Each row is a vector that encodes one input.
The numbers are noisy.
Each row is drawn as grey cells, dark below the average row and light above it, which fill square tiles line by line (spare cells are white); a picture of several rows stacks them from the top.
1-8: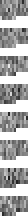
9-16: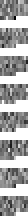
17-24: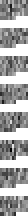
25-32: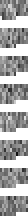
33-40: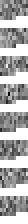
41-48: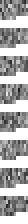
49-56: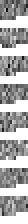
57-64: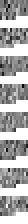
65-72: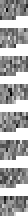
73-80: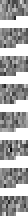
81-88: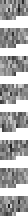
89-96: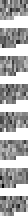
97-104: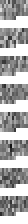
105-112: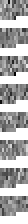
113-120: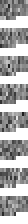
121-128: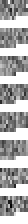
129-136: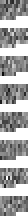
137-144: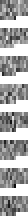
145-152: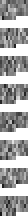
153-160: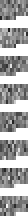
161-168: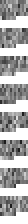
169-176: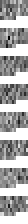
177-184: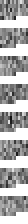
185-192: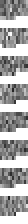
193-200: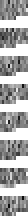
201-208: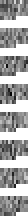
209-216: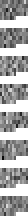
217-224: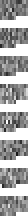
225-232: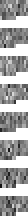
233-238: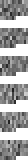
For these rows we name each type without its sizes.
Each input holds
a point on a circle and a point on each of two lines.
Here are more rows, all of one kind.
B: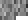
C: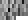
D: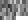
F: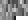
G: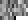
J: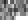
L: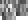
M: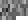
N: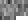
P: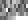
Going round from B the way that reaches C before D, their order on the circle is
B, N, P, C, L, F, G, D, M, J.
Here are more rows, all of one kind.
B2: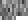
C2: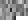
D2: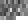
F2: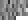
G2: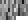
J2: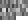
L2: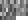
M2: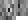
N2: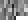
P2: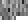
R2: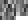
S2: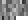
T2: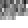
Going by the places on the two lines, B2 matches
D2, M2 and N2.
